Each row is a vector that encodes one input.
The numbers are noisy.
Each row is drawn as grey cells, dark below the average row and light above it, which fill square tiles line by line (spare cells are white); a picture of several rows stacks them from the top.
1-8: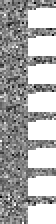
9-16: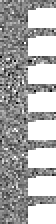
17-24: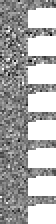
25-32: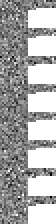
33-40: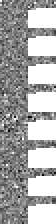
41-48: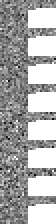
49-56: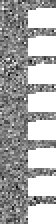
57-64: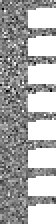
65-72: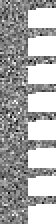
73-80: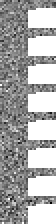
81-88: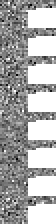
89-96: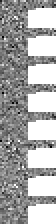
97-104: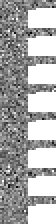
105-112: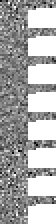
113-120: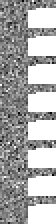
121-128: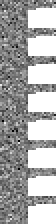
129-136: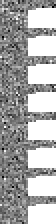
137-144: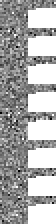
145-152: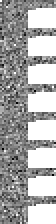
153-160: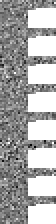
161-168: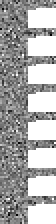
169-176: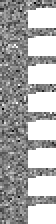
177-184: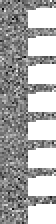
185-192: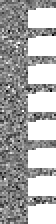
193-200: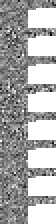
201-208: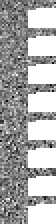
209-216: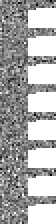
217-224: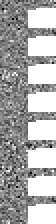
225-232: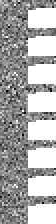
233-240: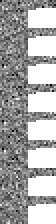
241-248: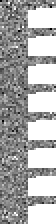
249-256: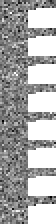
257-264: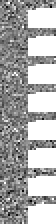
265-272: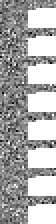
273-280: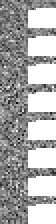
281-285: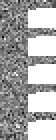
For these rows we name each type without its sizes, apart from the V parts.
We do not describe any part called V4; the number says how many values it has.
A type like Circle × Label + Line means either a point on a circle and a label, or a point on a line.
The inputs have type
(Circle + Label) × List(V4) + Line.
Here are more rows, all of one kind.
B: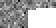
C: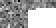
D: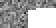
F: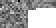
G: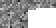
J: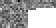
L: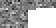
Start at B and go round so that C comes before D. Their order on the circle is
B, C, J, F, L, G, D.
